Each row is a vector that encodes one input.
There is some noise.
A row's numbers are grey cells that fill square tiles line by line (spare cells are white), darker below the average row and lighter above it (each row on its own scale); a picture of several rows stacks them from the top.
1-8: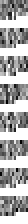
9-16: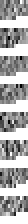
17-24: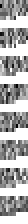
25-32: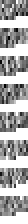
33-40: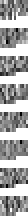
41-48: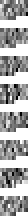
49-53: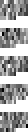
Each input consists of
either a point on each of two 4-point lines, or a point on a 5-point line.
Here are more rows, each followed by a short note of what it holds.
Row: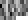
a point on a 5-point line
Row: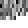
a point on each of two 4-point lines
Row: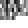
a point on each of two 4-point lines
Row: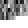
a point on a 5-point line
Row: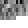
a point on a 5-point line
